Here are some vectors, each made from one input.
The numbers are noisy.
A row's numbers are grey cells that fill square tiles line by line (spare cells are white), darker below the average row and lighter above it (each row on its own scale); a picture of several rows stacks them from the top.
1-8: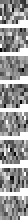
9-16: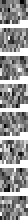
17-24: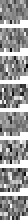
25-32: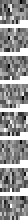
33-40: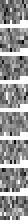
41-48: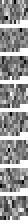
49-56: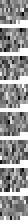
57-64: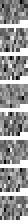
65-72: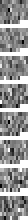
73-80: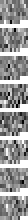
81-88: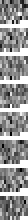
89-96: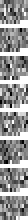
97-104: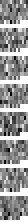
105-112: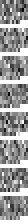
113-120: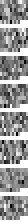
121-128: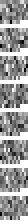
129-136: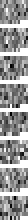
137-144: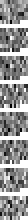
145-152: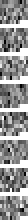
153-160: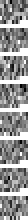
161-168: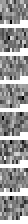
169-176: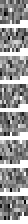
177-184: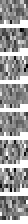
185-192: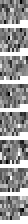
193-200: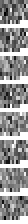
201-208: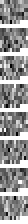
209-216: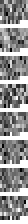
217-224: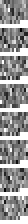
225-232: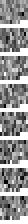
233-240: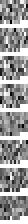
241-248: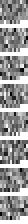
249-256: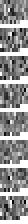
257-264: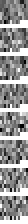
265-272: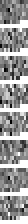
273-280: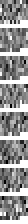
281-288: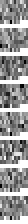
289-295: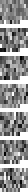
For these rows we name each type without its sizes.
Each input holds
either a point on a circle and a point on a line, or a node of a tree.
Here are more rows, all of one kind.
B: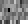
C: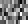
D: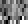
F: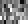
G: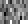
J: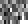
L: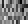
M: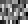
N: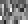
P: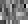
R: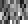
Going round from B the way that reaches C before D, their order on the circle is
B, M, P, J, G, N, F, L, C, D, R.
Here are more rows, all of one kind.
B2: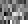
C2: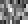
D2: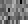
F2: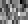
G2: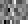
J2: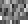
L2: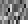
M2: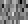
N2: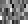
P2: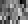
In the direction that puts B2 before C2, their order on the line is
G2, M2, D2, F2, L2, P2, B2, J2, C2, N2.
